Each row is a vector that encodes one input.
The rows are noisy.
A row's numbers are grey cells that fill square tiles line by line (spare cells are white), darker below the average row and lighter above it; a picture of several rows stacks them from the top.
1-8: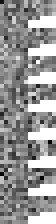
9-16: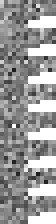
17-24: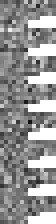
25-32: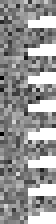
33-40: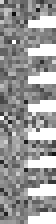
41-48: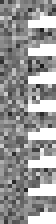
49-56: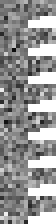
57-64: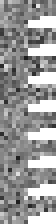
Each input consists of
one of 7 labels and a node of a 9-node tree.
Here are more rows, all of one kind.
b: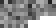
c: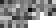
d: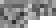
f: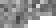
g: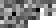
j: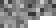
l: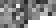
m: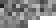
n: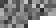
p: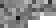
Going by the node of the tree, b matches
c, f, j and p.
